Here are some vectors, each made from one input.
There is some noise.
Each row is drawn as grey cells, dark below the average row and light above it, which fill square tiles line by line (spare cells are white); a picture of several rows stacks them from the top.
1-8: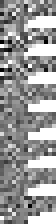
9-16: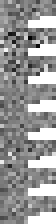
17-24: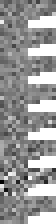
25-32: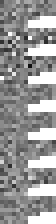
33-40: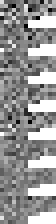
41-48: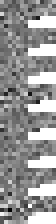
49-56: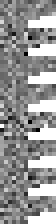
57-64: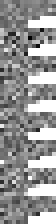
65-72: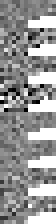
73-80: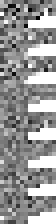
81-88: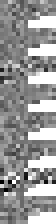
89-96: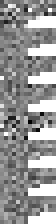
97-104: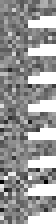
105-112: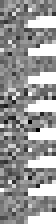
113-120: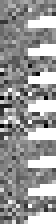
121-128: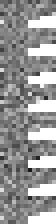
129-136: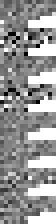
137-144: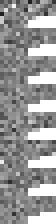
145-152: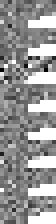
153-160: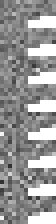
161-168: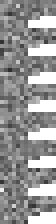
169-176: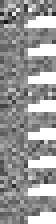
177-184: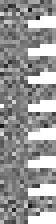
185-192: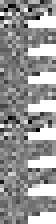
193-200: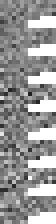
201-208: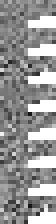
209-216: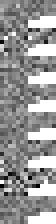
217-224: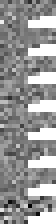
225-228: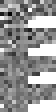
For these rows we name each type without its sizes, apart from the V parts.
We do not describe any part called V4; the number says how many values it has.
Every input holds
either a point on a circle, or a point on a line, or a value of V4.
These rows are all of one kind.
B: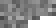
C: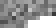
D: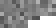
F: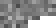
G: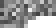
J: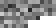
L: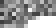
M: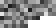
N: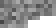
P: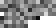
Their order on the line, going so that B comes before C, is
F, B, D, P, C, M, G, L, N, J.
